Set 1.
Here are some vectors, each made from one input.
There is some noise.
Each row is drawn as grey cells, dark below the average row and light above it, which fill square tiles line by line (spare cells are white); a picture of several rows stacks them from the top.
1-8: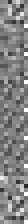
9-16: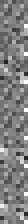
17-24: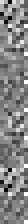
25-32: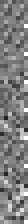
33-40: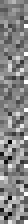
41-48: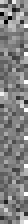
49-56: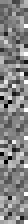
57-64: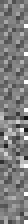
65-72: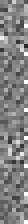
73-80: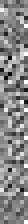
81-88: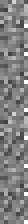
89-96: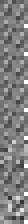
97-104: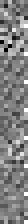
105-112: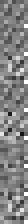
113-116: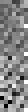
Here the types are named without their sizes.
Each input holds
a point on a line.
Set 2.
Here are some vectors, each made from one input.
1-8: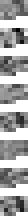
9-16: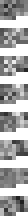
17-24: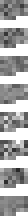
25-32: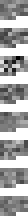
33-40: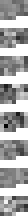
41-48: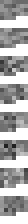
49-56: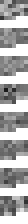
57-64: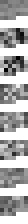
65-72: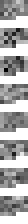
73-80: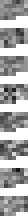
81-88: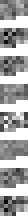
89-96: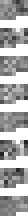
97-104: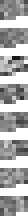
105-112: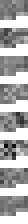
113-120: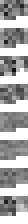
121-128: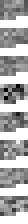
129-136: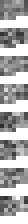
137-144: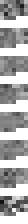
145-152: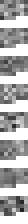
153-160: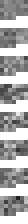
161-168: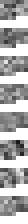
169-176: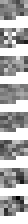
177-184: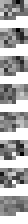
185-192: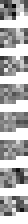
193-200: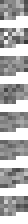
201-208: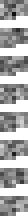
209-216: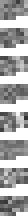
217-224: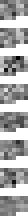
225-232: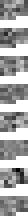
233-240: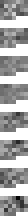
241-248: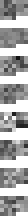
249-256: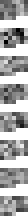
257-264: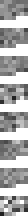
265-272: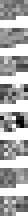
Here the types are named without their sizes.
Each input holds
a point on a circle.
